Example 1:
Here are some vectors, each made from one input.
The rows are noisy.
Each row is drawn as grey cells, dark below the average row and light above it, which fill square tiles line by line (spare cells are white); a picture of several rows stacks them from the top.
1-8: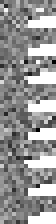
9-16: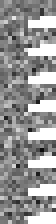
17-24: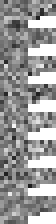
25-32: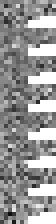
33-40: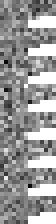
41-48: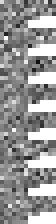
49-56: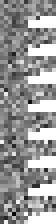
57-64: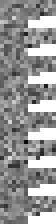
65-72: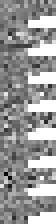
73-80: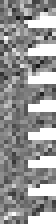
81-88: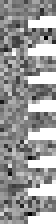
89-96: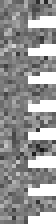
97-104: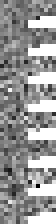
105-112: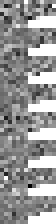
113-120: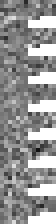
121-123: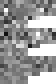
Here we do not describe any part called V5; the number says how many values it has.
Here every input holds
either a point on a 9-point circle, or a fixed value, or a true/false value and a value of V5.
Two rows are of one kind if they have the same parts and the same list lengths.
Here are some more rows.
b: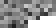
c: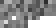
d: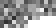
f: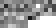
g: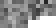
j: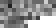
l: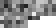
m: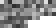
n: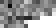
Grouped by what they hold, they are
b, c, g
d, f, l, m
j, n

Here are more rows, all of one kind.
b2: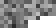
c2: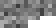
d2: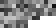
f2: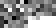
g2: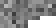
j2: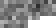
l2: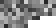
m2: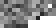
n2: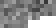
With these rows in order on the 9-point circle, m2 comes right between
b2 and c2.
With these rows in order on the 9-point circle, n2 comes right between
d2 and j2.
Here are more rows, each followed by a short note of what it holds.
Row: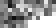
a fixed value
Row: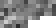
a point on a 9-point circle
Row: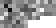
a true/false value and a value of V5
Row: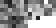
a fixed value
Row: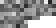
a true/false value and a value of V5
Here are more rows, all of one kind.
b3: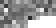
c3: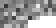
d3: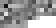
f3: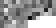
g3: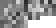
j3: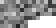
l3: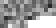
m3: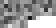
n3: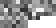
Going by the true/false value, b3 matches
c3, d3 and m3.
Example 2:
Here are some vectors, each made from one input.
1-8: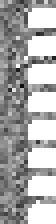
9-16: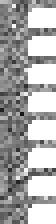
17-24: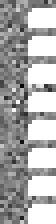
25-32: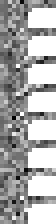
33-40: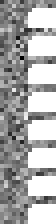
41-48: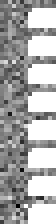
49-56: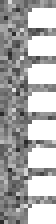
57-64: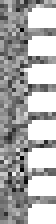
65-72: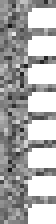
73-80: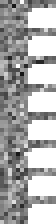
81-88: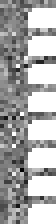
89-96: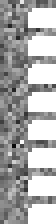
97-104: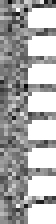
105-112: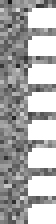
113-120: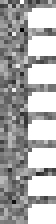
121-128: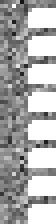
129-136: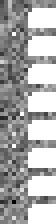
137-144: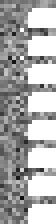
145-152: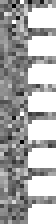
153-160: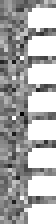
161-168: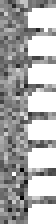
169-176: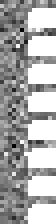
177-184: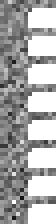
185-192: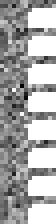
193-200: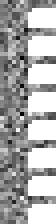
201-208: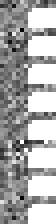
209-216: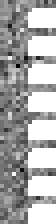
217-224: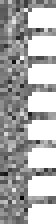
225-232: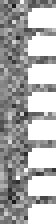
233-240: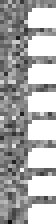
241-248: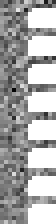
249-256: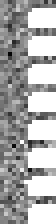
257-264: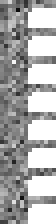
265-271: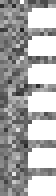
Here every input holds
either one of 12 labels and three true/false values, or a point on an 11-point line.
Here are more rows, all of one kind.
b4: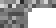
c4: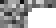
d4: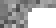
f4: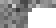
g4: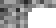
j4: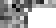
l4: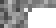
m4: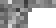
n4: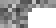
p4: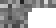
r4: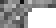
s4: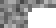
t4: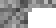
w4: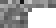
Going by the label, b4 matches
l4, r4, s4 and w4.
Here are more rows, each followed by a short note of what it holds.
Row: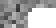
one of 12 labels and three true/false values
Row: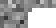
one of 12 labels and three true/false values
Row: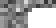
a point on an 11-point line
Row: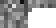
one of 12 labels and three true/false values
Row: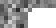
one of 12 labels and three true/false values
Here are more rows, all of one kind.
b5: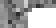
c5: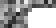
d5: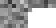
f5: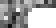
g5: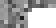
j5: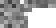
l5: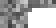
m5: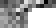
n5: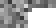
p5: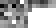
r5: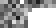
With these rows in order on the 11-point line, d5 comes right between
j5 and n5.
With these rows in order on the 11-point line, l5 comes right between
b5 and r5.
